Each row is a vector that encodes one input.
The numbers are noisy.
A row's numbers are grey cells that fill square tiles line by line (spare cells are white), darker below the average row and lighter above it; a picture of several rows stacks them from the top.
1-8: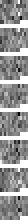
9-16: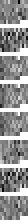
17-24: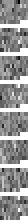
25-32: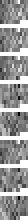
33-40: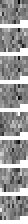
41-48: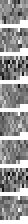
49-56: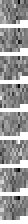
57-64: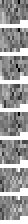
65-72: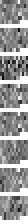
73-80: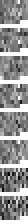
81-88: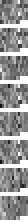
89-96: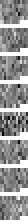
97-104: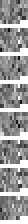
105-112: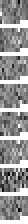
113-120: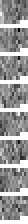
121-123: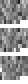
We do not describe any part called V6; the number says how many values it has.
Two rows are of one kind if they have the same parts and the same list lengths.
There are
3 kinds of row.
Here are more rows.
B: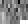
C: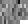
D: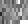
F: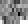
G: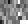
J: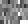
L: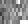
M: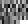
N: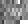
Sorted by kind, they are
B, C, F
D, G, J, L, N
M

